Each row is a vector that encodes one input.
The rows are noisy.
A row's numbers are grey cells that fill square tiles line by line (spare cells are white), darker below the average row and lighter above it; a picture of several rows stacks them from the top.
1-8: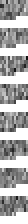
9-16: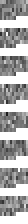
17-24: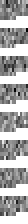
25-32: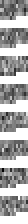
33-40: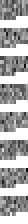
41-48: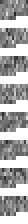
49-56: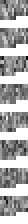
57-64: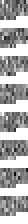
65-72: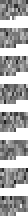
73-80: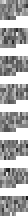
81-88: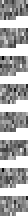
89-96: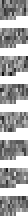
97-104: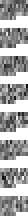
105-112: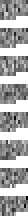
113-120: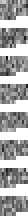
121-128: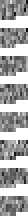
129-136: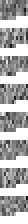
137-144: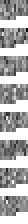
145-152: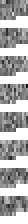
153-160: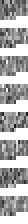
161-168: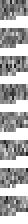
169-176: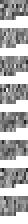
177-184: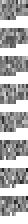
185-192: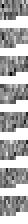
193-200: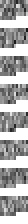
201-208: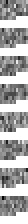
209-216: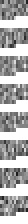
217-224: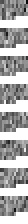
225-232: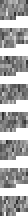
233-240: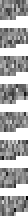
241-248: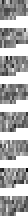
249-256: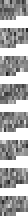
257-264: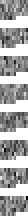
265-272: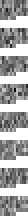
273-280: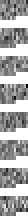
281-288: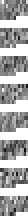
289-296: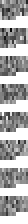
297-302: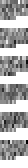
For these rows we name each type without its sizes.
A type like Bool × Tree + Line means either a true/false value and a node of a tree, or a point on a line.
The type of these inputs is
Circle + List(Line) + Tree.
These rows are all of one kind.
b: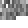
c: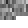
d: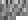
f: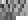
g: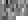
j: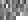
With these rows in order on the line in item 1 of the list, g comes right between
b and c.
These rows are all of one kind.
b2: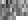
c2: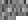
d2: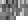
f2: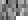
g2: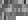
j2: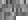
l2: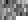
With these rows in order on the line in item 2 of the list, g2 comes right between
c2 and j2.
